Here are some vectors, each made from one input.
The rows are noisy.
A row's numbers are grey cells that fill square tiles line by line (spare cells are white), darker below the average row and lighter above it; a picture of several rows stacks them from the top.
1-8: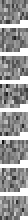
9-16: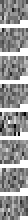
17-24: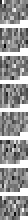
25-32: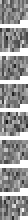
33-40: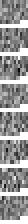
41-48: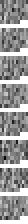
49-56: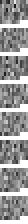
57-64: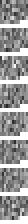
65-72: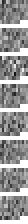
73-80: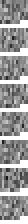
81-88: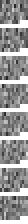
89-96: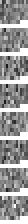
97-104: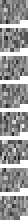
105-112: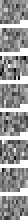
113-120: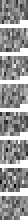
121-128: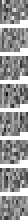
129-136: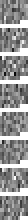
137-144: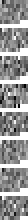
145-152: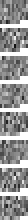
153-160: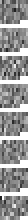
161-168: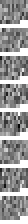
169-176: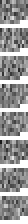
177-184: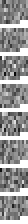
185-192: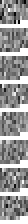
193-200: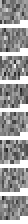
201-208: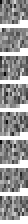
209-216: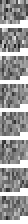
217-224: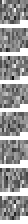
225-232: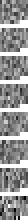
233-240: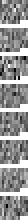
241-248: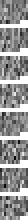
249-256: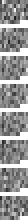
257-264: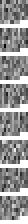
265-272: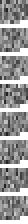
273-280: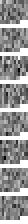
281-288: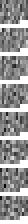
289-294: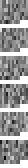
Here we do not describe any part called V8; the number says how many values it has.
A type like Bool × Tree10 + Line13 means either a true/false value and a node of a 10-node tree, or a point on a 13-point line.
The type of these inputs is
Bool × Tree7 × V8 + Tree11 × Tree11 + Unit.
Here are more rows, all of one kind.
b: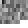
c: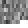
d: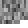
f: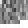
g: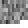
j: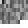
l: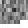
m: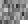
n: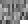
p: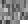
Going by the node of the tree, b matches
d, f and p.
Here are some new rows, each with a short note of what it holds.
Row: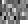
a node of each of two 11-node trees
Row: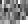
a node of each of two 11-node trees
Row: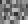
a node of each of two 11-node trees
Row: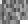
a node of a 7-node tree, a true/false value and a value of V8
